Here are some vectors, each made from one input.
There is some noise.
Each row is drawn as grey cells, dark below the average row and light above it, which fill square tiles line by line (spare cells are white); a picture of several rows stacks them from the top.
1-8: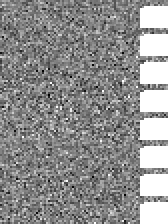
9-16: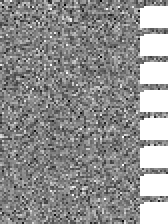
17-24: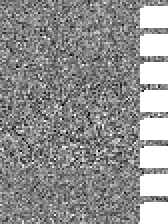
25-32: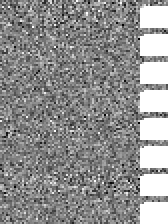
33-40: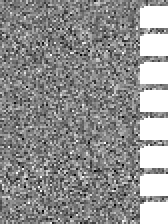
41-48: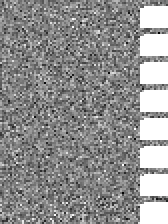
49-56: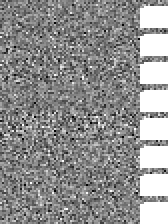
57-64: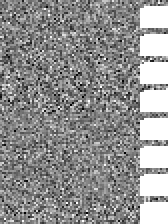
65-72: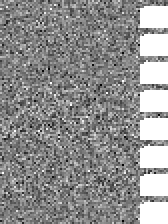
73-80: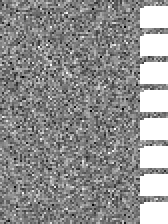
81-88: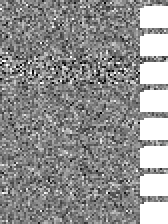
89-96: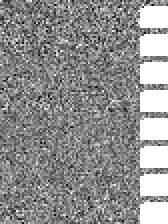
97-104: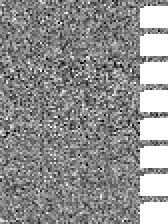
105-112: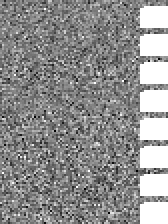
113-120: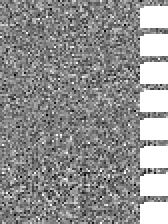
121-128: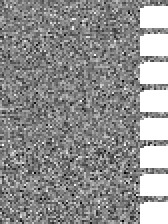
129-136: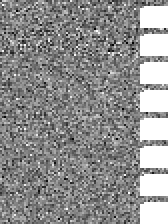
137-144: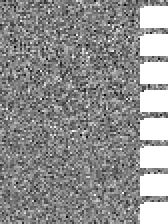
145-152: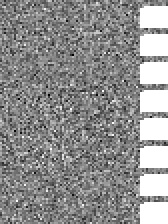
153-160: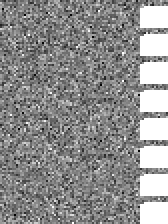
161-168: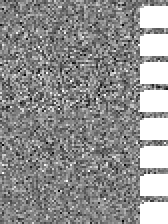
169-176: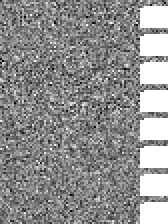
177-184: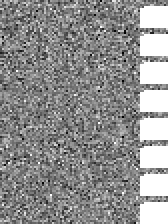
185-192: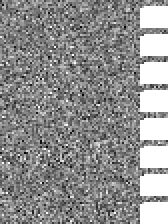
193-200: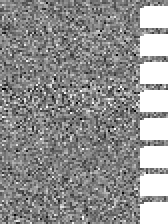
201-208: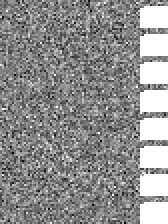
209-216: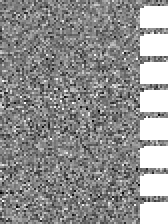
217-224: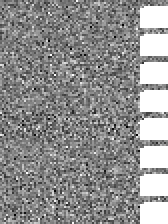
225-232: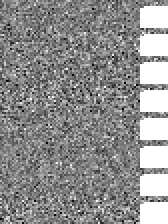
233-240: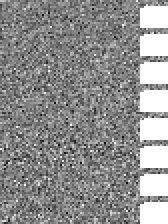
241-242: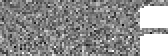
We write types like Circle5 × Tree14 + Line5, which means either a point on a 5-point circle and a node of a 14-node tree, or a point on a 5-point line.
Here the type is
Bool × Circle8 × Label8 + Circle11 + Tree10.
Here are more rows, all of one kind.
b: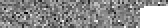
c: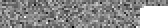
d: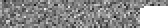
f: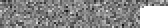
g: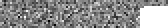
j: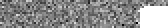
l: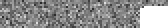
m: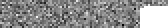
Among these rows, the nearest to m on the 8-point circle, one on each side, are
d and l.
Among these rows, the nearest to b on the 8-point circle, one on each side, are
c and l.
